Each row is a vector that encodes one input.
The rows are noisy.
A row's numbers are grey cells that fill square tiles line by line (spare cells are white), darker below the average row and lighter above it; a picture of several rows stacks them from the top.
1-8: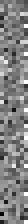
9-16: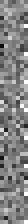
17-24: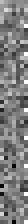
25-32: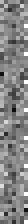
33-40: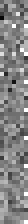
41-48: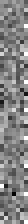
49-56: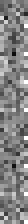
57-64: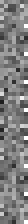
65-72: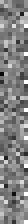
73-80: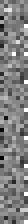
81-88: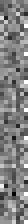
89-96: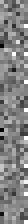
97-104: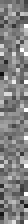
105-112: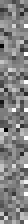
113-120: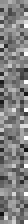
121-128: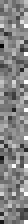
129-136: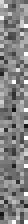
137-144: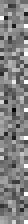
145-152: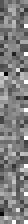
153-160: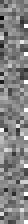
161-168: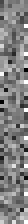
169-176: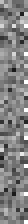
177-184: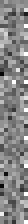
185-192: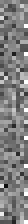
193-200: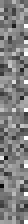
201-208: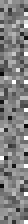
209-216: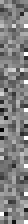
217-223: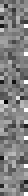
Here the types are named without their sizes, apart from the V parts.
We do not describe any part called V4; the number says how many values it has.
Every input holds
a point on a line, together with either four true/false values, or a value of V4.
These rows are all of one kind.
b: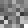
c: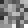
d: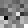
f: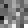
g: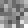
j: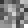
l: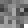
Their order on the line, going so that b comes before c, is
d, b, g, l, j, c, f.
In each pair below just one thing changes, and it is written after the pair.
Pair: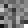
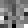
the place on the line
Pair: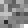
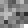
the place on the line
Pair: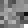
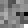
the place on the line
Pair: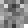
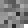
the place on the line
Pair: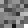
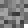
one of the four true/false values
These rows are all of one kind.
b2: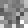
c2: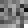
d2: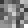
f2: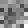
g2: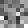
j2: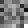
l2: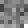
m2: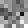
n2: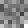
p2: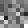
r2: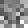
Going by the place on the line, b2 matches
f2 and m2.
